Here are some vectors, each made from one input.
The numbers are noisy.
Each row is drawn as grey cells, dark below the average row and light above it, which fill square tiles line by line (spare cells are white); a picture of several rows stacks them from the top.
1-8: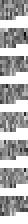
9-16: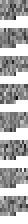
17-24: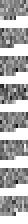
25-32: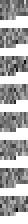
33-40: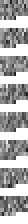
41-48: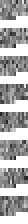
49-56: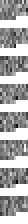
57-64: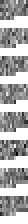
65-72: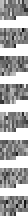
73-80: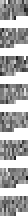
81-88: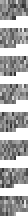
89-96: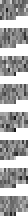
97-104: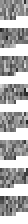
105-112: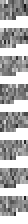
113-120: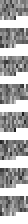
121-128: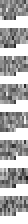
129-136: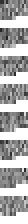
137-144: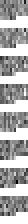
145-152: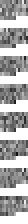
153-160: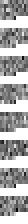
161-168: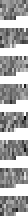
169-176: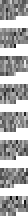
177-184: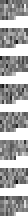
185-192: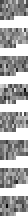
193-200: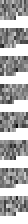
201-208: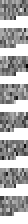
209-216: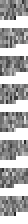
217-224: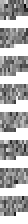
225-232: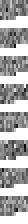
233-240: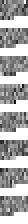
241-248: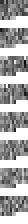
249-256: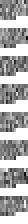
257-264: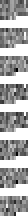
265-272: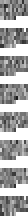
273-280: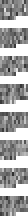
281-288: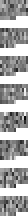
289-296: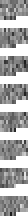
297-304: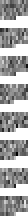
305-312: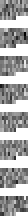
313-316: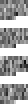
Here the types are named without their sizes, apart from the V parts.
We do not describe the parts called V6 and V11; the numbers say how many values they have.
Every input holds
a point on a line, together with either a true/false value and a value of V11, or a value of V6.
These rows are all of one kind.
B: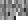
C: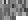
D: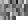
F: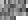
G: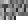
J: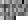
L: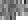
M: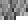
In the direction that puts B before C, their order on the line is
G, D, J, B, C, F, L, M.
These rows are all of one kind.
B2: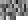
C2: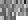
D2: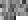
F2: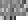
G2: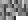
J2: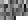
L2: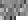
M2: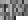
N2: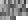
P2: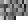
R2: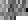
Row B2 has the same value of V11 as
C2, D2, M2 and P2.
